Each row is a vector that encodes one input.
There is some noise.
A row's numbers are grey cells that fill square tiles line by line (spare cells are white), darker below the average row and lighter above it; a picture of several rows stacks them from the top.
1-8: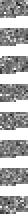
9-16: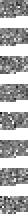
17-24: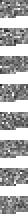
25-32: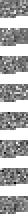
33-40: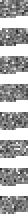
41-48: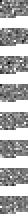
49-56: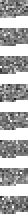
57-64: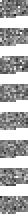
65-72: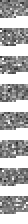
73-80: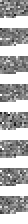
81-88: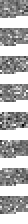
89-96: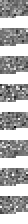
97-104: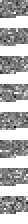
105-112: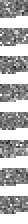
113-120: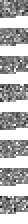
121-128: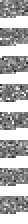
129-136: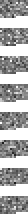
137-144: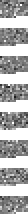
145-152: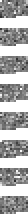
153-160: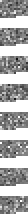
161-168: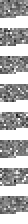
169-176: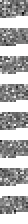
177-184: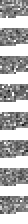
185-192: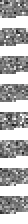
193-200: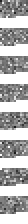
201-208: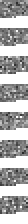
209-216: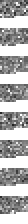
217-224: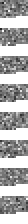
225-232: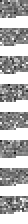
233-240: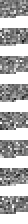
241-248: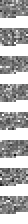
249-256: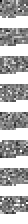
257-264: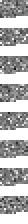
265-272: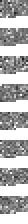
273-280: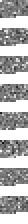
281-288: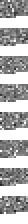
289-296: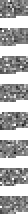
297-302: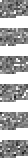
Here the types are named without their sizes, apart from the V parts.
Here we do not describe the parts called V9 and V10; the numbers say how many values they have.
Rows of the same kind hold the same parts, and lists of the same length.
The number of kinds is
6.
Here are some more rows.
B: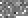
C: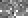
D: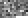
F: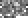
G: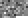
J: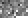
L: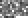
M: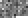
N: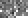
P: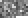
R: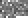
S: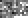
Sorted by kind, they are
B, F, L
C, J, N
D, P
G, M
R
S

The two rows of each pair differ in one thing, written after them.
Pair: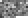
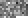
the value of V9
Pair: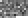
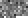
the true/false value
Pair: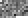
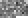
the true/false value
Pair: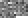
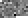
the true/false value
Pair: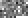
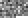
the value of V10
